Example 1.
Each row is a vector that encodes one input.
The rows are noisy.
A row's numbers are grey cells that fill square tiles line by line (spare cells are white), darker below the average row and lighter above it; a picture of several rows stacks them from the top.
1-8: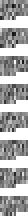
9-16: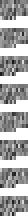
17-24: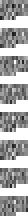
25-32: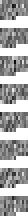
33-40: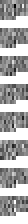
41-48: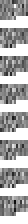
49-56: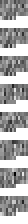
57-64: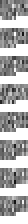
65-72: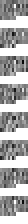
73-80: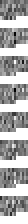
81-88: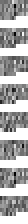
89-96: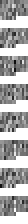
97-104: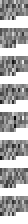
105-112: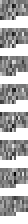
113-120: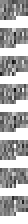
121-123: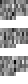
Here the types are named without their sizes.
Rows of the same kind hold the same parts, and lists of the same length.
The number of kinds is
2.
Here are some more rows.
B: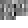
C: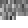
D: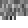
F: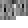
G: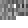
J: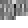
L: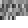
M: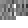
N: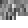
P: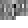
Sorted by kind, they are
B, J, L, P
C, D, F, G, M, N

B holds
a point on a circle and a true/false value.
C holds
a point on a circle, a point on each of two lines and a true/false value.
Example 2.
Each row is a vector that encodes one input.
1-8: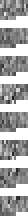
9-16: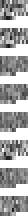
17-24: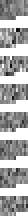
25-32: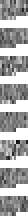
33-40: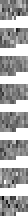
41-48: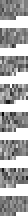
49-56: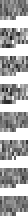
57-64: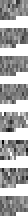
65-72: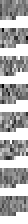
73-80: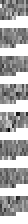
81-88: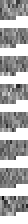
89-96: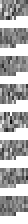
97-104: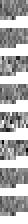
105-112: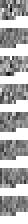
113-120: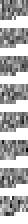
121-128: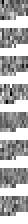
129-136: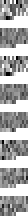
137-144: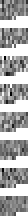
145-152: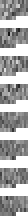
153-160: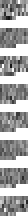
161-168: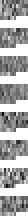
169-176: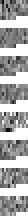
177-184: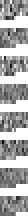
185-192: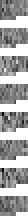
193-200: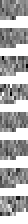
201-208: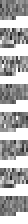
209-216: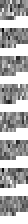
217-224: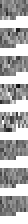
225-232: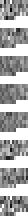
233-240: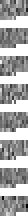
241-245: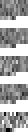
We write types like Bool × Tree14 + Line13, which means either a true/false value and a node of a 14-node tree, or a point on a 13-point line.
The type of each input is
(Bool × Circle6 + Unit) × Line10.
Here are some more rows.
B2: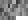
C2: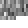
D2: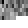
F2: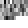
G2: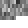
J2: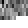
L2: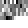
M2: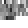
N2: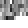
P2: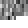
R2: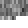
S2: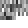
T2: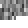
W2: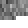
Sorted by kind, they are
B2, G2, R2, W2
C2, D2, F2, J2, L2, M2, N2, P2, S2, T2

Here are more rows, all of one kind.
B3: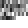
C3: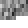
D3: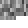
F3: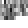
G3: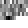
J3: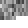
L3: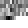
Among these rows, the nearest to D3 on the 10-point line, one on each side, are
C3 and F3.
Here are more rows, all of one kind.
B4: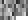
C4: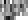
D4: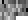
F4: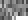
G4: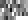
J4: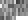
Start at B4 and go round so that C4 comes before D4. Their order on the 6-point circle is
B4, C4, J4, F4, G4, D4.
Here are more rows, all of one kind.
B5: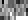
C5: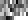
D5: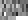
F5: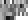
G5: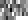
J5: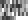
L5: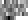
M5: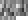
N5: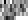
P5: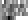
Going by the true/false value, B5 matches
D5 and M5.
